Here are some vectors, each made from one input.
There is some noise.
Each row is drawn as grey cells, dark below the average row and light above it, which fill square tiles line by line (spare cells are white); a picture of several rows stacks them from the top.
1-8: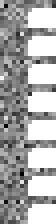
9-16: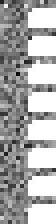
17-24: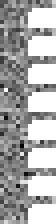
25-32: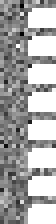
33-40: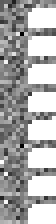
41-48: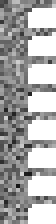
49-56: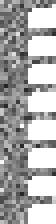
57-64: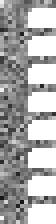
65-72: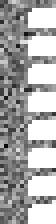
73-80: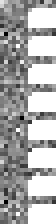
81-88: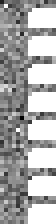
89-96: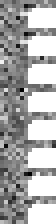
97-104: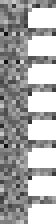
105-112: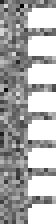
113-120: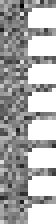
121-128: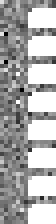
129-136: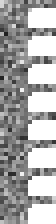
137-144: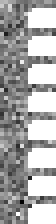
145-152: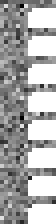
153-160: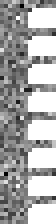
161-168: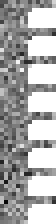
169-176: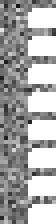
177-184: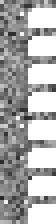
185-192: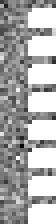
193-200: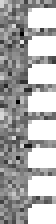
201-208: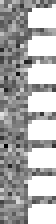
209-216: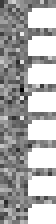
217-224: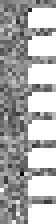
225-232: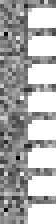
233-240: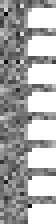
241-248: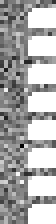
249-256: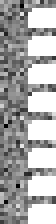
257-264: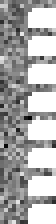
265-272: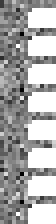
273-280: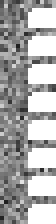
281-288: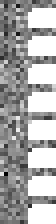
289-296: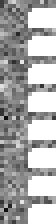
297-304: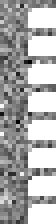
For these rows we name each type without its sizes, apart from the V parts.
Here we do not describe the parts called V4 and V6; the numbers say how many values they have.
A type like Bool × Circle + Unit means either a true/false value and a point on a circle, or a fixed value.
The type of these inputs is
(Circle + V6) × Label + V4.
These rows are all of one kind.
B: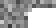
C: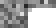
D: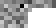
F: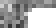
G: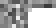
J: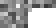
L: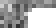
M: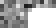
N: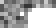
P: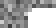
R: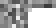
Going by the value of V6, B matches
F, L and P.
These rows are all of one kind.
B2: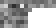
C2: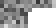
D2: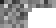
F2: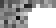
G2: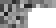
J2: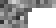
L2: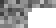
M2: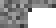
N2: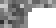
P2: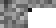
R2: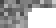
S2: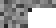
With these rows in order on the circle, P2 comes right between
J2 and S2.
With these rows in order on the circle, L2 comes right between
F2 and R2.
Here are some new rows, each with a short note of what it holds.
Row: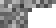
a value of V4
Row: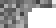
a point on a circle and a label
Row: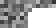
a value of V4
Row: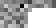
a label and a value of V6
